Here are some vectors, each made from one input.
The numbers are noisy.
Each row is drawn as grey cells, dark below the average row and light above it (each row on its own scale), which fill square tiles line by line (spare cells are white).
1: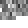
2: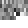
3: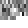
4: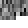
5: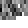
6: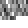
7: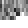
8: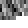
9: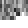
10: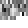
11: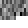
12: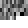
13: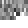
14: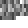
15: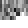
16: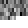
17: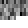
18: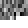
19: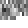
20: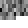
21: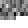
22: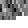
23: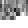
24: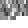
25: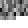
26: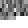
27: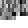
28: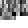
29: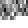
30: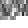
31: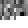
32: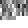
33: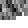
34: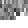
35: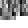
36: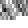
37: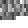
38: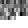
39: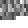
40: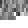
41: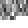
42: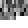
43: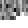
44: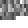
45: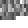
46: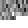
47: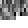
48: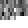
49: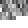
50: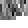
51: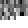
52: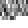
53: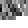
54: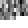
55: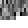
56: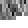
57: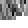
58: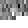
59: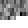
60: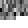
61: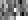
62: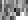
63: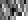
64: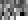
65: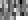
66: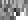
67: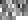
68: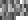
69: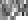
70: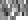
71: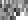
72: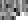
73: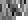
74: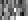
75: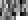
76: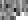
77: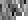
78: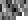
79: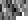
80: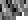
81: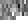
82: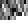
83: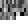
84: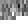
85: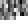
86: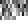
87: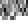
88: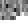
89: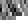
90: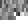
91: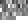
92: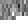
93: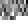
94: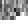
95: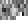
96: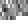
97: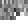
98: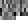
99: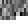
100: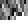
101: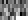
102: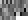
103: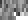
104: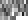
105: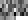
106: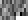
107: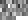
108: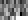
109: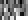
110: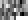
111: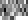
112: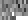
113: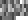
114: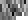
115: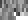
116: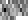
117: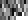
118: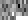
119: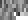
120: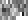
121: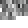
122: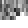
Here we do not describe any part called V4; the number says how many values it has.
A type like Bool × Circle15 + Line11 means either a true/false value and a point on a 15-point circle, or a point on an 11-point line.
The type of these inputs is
List2(Bool × V4).
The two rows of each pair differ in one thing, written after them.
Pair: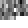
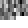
the value of V4 in item 2 of the list
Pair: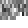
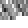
the true/false value in item 2 of the list
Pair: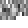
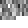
the value of V4 in item 1 of the list
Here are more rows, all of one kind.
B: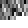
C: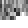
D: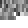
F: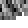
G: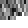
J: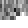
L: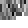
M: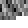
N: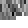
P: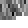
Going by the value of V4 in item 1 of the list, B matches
D and G.
